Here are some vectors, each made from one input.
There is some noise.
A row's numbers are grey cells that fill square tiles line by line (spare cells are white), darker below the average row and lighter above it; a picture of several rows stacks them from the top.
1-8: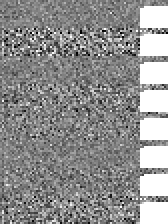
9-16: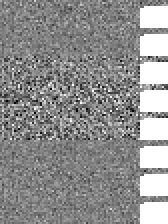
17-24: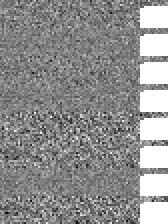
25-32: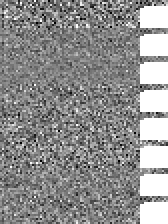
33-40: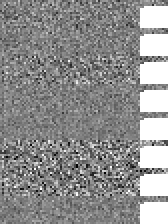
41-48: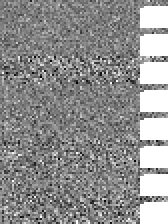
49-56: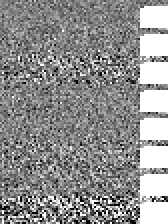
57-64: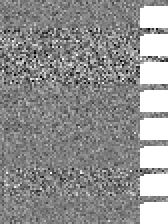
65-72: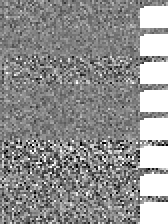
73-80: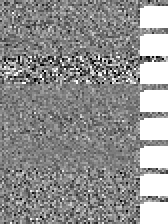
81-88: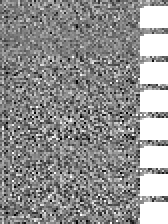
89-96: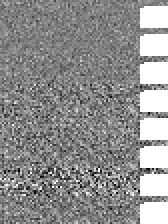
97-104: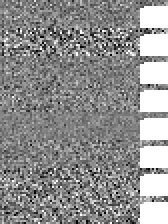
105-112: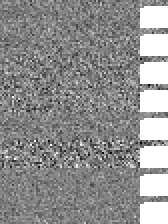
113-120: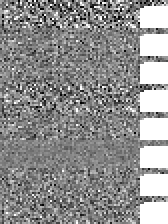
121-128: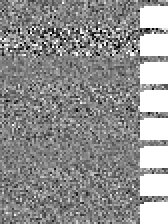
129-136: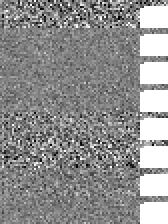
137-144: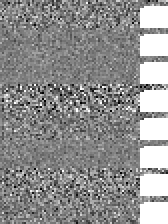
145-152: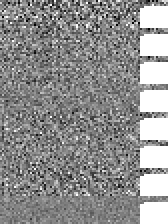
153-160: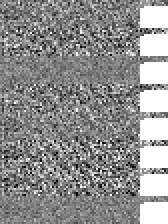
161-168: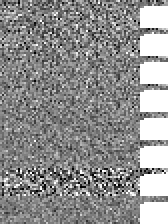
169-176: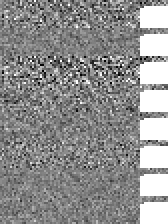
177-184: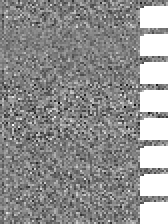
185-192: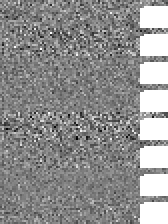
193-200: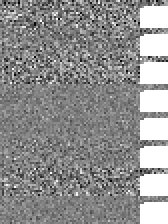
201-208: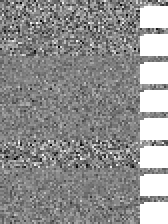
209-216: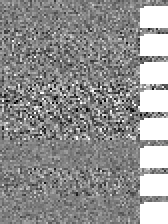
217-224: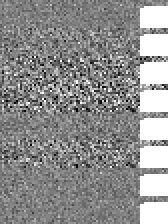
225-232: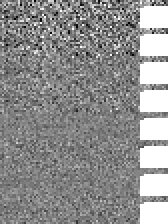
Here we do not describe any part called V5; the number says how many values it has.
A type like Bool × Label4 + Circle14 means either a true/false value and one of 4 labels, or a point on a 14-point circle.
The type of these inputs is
Bool × List2(V5) + Line4.
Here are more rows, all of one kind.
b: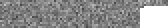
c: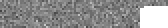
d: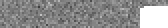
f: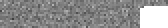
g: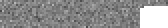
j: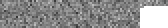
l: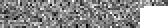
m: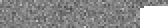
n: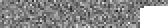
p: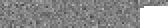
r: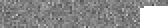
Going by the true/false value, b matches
j and p.
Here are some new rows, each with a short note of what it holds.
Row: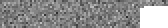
a true/false value, together with a list of two items
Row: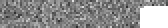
a true/false value, together with the empty list
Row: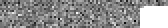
a point on a 4-point line
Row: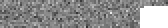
a true/false value, together with a list of one item
